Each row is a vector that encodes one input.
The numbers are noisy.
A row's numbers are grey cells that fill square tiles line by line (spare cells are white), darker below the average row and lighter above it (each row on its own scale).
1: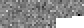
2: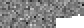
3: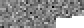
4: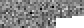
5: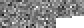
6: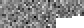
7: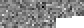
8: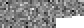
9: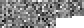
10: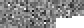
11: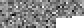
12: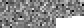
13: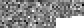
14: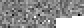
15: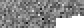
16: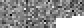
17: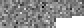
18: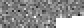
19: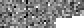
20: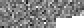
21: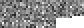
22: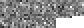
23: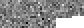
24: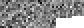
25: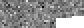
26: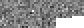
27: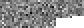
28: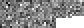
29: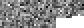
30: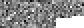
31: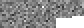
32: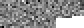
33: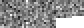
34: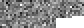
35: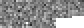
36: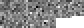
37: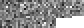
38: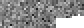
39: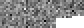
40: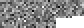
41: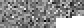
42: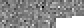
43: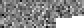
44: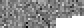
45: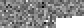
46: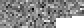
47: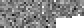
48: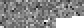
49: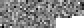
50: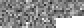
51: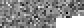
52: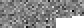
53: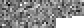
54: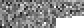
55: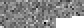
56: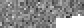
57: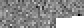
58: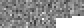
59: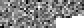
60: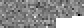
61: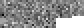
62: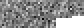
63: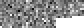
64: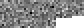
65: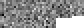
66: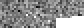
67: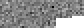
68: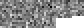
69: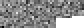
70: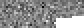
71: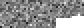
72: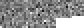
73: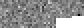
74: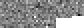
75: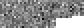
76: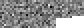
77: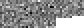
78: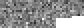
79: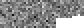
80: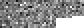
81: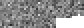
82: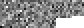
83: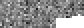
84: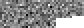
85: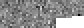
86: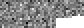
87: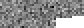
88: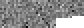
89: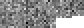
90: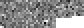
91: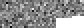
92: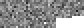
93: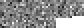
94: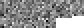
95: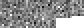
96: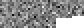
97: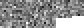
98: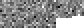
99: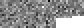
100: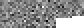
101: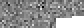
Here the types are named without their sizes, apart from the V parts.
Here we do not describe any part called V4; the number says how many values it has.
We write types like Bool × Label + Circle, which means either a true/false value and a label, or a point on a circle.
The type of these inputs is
(Bool × Bool × Bool + Line) × V4.
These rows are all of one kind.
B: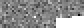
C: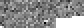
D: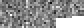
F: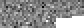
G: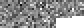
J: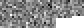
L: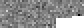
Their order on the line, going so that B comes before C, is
J, D, F, G, L, B, C.
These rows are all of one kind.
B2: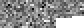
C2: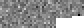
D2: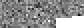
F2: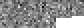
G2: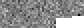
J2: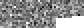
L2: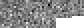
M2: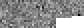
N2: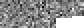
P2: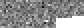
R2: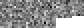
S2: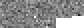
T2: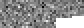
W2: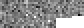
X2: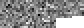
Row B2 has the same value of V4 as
D2, G2, N2 and X2.
